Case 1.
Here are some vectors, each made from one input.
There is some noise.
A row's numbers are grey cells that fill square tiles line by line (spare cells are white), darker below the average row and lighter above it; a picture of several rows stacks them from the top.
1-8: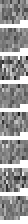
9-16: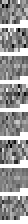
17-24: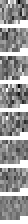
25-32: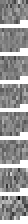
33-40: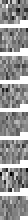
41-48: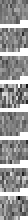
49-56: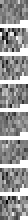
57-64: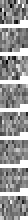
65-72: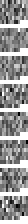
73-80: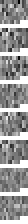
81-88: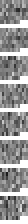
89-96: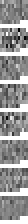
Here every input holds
either a point on an 11-point line, or three true/false values.
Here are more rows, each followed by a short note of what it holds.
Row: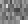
three true/false values
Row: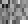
three true/false values
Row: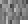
a point on an 11-point line
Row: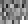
three true/false values
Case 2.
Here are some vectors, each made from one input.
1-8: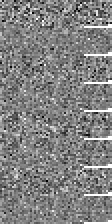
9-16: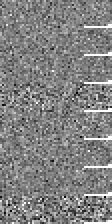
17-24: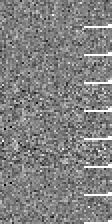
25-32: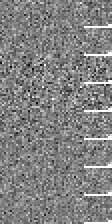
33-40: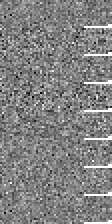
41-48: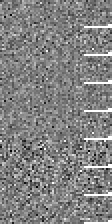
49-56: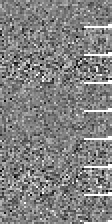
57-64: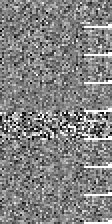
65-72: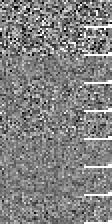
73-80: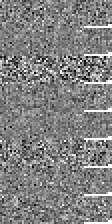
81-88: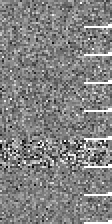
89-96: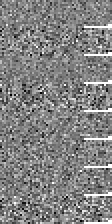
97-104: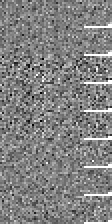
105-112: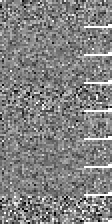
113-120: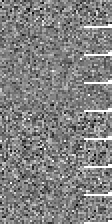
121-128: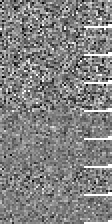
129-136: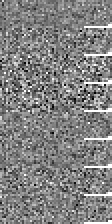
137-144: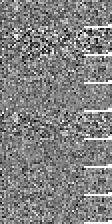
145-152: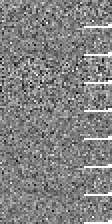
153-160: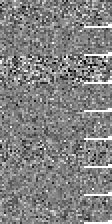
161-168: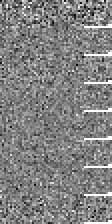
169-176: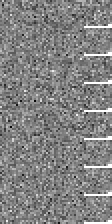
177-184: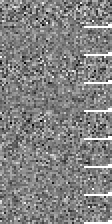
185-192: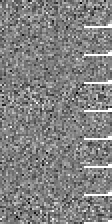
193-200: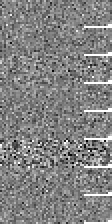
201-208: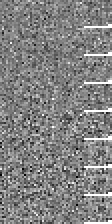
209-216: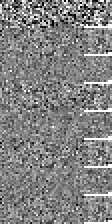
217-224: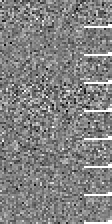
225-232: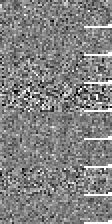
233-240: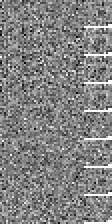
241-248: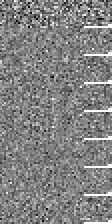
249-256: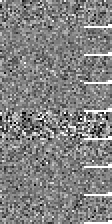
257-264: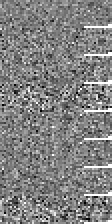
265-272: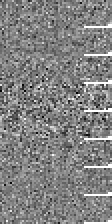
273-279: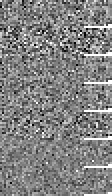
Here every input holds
either a point on an 8-point line, or a node of a 13-node tree.
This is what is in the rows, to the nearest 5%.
About 25% of them hold a point on an 8-point line. The rest hold a node of a 13-node tree.
